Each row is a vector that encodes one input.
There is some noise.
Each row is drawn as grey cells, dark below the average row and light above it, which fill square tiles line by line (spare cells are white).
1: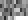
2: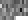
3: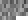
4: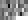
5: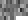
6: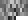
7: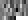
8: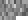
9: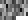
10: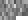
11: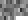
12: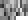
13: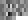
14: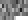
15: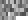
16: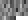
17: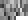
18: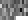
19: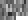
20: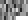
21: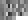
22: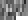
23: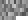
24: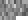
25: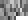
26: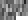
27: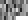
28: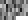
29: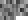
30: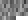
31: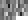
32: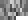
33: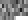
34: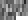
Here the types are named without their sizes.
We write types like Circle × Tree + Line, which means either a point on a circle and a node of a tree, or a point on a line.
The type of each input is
Tree.
